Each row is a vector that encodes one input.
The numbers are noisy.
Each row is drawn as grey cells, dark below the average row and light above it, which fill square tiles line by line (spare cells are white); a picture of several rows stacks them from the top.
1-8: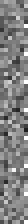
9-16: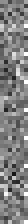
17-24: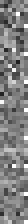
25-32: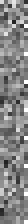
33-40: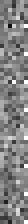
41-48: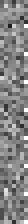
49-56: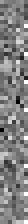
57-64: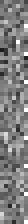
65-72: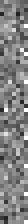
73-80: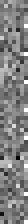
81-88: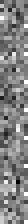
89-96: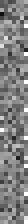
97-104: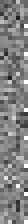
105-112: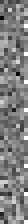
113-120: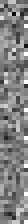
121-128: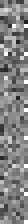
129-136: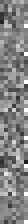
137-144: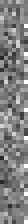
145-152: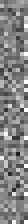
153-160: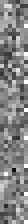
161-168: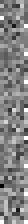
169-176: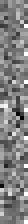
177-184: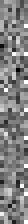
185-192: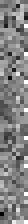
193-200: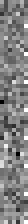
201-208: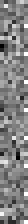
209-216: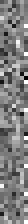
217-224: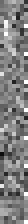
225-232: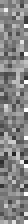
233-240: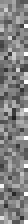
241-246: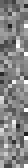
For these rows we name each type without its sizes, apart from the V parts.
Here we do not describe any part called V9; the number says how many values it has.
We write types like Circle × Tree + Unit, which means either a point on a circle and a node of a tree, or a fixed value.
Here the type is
Label + Line × (Line + V9).
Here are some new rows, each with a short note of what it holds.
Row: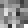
a point on a line and a value of V9
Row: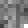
a point on each of two lines
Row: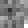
a point on each of two lines
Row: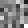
a point on each of two lines
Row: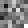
a label
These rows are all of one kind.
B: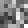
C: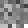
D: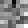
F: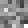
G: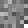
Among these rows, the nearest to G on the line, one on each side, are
C and F.
